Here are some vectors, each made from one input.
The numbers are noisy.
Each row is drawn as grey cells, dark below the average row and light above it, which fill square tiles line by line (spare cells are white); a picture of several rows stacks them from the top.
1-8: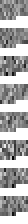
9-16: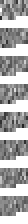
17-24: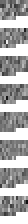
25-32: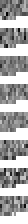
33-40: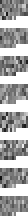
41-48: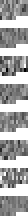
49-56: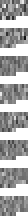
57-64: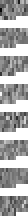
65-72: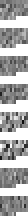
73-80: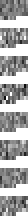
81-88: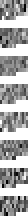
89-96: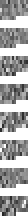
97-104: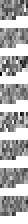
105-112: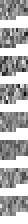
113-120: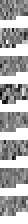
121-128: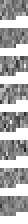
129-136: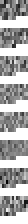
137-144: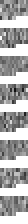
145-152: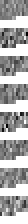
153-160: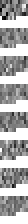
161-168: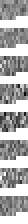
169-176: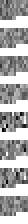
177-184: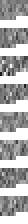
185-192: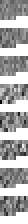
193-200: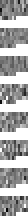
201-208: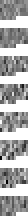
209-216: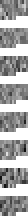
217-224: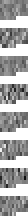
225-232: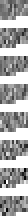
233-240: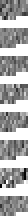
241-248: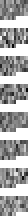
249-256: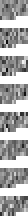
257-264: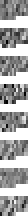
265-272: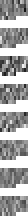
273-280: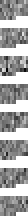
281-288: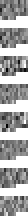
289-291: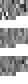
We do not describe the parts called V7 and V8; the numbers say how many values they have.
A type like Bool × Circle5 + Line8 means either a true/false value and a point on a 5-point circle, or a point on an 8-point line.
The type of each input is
(Bool × (Tree11 + V8) + Unit) × V7 + Line11.
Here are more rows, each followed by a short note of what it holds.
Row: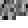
a point on an 11-point line
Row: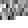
a point on an 11-point line
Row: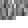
a value of V7
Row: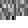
a point on an 11-point line
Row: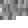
a node of an 11-node tree, a true/false value and a value of V7
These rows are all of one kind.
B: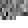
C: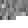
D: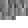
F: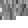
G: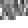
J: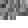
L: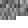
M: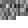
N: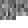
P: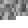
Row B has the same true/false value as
C, D, N and P.
